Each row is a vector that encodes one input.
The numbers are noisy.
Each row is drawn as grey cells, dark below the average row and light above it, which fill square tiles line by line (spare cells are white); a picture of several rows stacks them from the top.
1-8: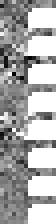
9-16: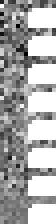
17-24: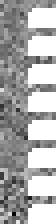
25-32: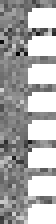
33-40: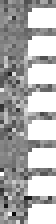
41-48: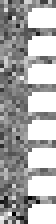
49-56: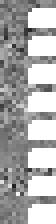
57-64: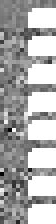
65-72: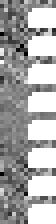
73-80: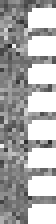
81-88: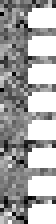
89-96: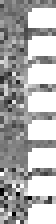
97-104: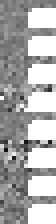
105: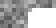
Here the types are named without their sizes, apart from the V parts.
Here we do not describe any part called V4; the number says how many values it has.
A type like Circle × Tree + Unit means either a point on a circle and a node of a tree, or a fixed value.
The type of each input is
Bool × Label × List(V4).
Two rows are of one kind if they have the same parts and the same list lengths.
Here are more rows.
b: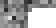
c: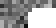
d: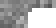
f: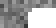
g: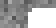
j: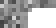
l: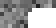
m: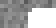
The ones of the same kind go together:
b, f, g, j, m
c
d, l

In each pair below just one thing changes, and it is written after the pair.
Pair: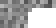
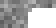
the value of V4 in item 2 of the list
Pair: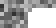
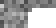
the label
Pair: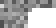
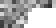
the value of V4 in item 2 of the list
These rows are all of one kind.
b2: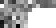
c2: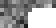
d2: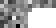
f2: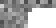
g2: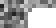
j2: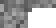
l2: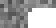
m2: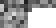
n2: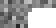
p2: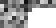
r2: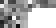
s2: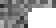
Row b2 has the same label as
d2, r2 and s2.
